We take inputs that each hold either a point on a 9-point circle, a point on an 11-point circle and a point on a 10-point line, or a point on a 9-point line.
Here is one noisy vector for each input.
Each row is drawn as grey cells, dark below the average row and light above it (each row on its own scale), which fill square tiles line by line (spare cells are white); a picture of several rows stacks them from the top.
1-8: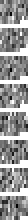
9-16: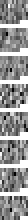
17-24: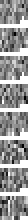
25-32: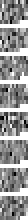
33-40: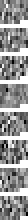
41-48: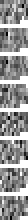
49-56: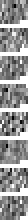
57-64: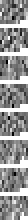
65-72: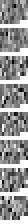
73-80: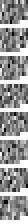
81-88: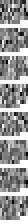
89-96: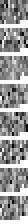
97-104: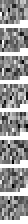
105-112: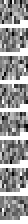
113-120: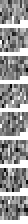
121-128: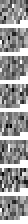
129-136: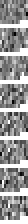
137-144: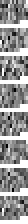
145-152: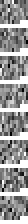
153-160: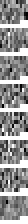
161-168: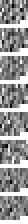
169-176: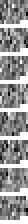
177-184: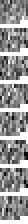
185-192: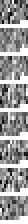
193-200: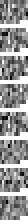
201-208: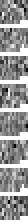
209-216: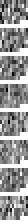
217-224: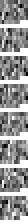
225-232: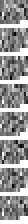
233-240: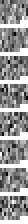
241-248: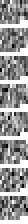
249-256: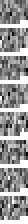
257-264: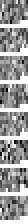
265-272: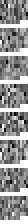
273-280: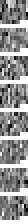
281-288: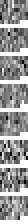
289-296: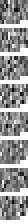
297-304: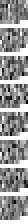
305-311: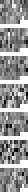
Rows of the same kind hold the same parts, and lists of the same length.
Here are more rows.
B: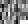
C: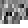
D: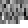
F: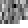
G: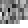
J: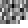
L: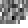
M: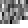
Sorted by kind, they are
B, C, D
F, G, J, L, M

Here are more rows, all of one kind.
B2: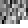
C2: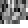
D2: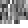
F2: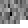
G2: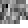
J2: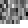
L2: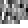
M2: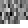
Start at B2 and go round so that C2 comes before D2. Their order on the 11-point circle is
B2, J2, C2, G2, F2, M2, D2, L2.
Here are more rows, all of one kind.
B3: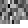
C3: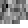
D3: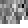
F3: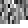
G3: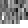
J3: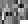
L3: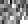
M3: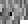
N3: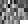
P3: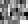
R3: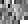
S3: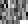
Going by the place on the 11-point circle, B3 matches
C3 and L3.
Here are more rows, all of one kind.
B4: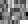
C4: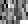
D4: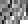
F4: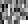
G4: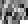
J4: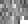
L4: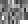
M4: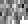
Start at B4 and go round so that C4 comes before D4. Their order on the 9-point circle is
B4, G4, C4, L4, J4, M4, F4, D4.
